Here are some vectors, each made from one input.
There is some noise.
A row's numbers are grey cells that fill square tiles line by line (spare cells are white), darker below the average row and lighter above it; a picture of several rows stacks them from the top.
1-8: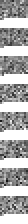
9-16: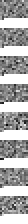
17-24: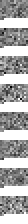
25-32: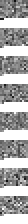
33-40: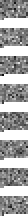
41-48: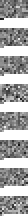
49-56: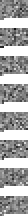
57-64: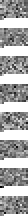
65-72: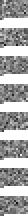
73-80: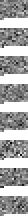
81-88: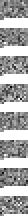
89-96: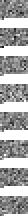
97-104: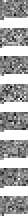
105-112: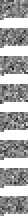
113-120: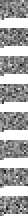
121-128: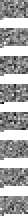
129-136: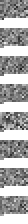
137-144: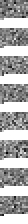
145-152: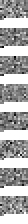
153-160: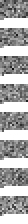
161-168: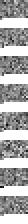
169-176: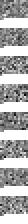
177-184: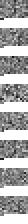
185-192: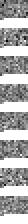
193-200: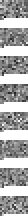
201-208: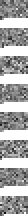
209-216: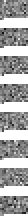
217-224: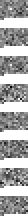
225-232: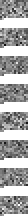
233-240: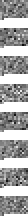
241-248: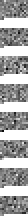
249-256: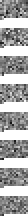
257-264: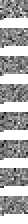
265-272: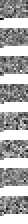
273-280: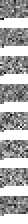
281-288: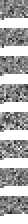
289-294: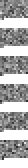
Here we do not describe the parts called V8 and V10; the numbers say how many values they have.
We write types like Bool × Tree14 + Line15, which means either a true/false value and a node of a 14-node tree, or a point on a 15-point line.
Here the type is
Bool × Line6 + Line11 + List2(V10) × V8.
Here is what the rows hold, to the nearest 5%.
About 15% of them hold a point on a 6-point line and a true/false value. About 25% of them hold a point on an 11-point line. The rest hold a value of V8, together with a list of up to two values of V10.
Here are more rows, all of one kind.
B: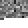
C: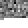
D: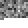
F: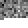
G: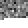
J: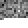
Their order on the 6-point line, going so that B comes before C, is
B, C, G, D, F, J.
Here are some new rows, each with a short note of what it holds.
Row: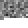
a value of V8, together with a list of one item
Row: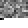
a point on a 6-point line and a true/false value
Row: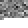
a value of V8, together with a list of one item
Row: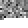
a point on an 11-point line
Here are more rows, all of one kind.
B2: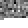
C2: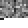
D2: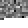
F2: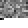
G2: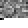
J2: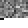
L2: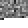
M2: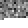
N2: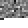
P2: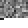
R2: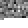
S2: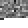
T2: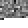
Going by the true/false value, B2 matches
M2 and R2.
